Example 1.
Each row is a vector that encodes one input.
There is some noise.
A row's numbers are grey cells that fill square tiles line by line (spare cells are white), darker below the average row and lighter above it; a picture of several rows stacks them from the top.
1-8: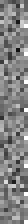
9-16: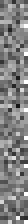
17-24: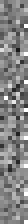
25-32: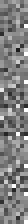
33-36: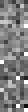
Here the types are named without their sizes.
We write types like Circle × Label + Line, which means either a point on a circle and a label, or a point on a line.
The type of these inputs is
Line.
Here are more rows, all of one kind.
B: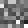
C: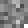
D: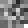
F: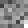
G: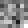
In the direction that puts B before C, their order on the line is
D, B, C, F, G.
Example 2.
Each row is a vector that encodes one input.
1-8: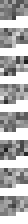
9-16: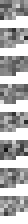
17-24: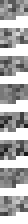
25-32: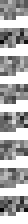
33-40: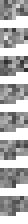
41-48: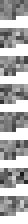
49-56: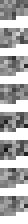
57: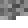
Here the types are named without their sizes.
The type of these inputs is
Bool × Bool × Bool.
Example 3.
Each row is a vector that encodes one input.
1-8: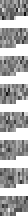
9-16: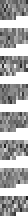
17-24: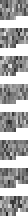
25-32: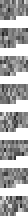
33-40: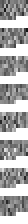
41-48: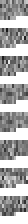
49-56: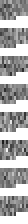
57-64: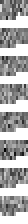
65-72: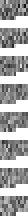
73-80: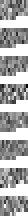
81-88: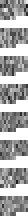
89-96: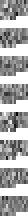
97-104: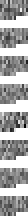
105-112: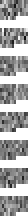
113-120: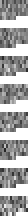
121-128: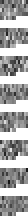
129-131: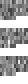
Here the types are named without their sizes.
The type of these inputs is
Line.
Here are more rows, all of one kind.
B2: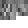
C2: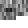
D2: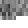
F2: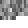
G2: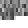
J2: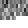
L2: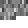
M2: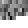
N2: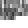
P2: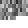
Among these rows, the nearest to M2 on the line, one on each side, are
B2 and D2.
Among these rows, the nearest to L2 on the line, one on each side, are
F2 and J2.
